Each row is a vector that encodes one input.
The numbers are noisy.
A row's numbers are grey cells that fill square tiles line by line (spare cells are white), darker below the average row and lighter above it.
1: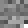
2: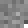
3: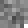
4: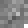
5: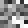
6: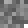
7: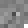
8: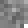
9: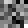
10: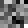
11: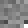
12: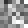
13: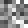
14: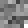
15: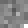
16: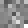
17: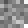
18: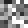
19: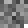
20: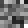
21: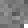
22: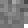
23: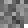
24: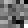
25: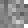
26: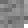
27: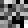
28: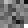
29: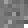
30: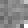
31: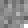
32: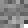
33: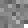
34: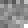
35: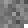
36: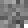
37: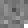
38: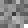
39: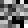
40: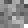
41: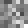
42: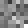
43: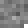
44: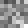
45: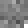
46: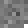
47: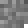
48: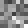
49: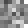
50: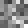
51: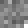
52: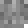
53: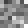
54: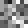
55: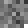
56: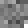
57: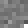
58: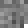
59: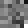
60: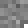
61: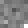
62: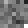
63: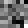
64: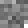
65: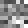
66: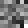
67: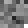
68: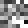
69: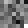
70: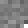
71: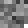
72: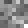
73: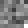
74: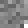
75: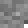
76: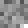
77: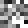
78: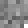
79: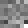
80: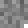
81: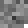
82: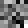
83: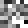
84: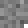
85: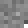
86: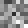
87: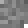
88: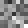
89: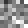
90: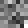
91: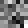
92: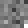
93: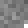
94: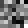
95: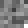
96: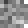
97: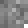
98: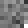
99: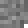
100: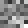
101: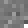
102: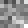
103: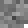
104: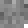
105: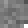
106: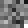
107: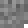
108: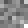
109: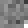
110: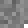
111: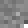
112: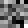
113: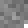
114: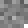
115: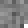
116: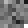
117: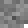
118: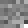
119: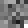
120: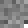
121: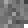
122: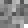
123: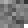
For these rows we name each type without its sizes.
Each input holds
a point on a line and a true/false value, together with either a point on a circle, or a fixed value.
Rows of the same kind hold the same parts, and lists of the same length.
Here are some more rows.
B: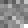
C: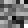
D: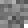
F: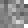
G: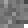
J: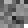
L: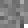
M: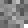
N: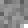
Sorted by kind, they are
B, C, D, F, L, M, N
G, J

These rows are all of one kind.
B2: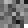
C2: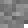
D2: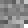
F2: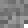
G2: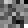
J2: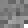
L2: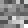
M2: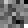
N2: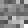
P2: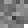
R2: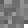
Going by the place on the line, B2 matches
D2, F2, L2 and N2.
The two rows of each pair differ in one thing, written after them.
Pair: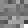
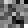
the place on the line
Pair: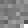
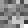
the true/false value
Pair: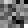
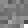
the place on the line
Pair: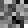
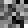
the true/false value
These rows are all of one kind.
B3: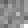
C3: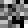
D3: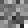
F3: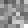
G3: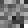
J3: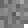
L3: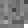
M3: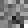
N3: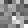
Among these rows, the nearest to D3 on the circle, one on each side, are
F3 and M3.
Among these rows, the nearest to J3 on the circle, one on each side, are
G3 and N3.
